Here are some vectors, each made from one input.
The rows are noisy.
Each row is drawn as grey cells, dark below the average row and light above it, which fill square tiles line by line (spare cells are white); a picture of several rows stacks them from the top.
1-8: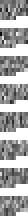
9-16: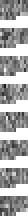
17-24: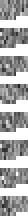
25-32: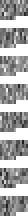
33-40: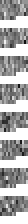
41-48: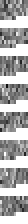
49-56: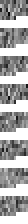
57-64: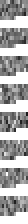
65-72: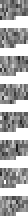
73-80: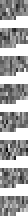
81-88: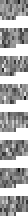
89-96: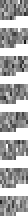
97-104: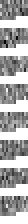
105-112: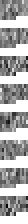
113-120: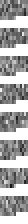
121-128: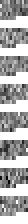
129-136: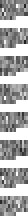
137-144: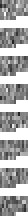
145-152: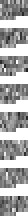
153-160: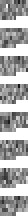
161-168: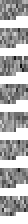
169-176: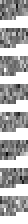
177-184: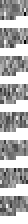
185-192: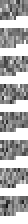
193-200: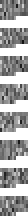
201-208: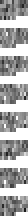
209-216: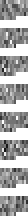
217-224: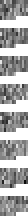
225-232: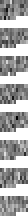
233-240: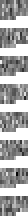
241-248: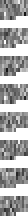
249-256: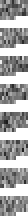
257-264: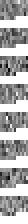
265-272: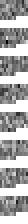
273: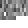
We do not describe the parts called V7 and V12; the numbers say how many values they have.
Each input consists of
either a value of V7 and a value of V12, or a list of up to two points on a 6-point line.
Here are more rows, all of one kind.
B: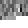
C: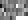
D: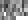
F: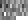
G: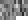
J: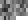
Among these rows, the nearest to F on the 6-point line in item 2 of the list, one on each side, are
G and J.
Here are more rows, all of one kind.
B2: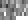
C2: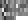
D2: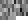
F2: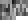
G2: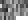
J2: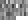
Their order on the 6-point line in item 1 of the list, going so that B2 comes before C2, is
D2, G2, F2, J2, B2, C2.
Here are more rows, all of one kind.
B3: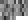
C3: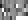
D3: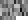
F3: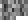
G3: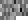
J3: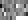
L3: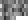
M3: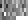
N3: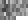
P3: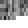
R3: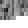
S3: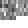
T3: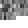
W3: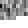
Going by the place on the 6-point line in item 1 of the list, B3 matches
D3, F3, G3 and L3.
